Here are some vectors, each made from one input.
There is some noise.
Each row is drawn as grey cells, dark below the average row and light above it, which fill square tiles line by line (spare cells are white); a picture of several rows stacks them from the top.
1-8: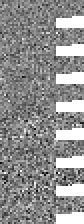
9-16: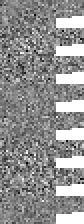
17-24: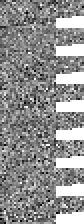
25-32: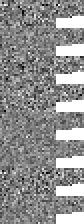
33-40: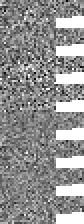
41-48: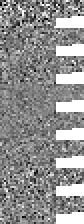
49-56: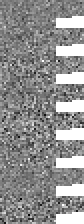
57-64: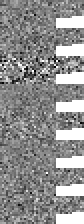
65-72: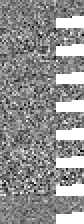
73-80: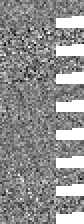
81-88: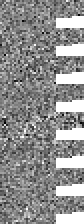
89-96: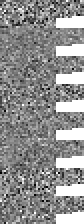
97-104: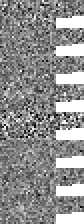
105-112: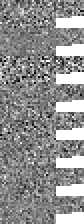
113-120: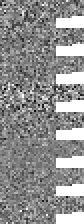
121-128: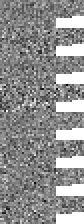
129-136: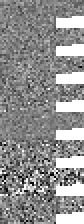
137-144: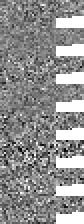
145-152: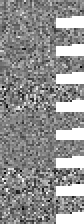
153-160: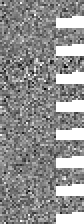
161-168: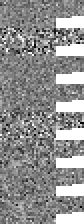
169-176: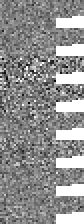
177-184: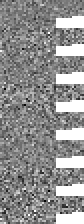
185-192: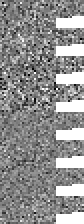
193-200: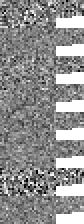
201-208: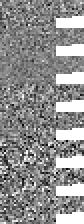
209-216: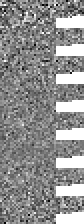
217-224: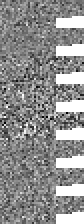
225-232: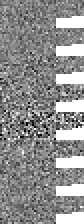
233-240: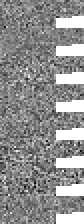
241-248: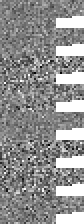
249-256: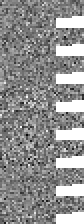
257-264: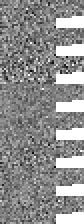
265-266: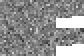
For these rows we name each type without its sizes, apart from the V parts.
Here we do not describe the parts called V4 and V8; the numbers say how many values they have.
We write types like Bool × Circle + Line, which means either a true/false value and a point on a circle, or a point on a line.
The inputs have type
List(Line) + V4 × V8.
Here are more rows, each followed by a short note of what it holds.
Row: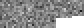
a value of V4 and a value of V8
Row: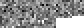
the empty list
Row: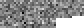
a list of two items
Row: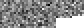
a list of two items
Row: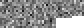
the empty list
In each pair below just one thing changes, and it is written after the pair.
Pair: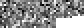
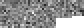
the value of V8
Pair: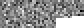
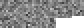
the value of V4
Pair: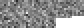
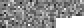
the value of V4
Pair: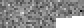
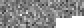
the value of V8
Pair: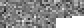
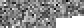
the value of V8
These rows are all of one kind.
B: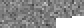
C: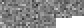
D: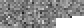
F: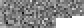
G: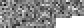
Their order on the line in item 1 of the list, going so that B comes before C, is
D, F, G, B, C.
